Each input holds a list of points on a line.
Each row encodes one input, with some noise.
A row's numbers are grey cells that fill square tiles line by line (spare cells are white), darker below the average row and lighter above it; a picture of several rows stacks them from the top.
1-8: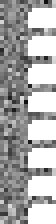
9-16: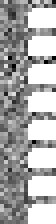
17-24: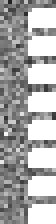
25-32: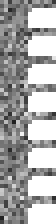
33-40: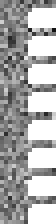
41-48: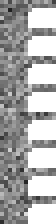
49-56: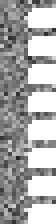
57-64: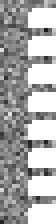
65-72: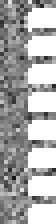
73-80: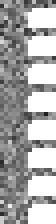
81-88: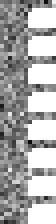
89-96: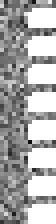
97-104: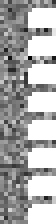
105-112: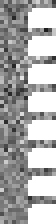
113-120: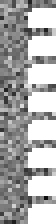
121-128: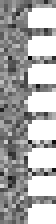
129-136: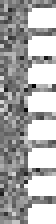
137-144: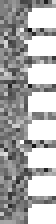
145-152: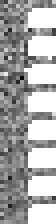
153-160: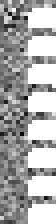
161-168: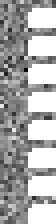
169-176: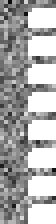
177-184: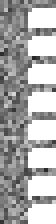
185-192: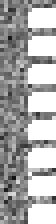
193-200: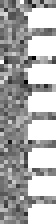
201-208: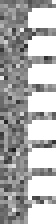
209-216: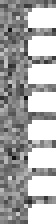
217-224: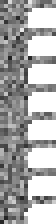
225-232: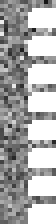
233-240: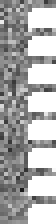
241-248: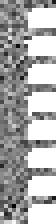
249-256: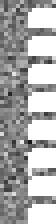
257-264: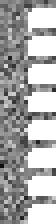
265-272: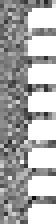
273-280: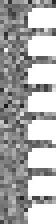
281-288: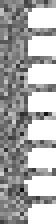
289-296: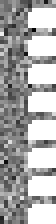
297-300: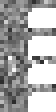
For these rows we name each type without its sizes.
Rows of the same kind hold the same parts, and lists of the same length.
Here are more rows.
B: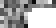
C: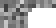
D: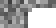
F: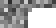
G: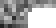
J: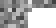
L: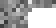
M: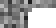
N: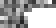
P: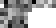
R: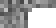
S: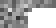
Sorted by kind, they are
B, N, P
C, J, S
D, F, M, R
G, L

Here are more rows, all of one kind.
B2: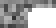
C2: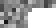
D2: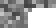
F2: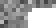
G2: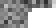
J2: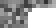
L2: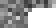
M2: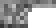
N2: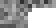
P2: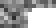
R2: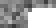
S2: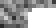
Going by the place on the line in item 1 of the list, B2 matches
D2, P2 and S2.
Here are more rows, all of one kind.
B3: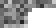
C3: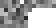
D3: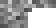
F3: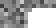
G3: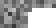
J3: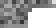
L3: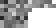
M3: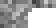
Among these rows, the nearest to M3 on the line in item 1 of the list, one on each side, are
B3 and D3.
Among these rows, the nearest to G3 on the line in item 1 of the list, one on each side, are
F3 and J3.
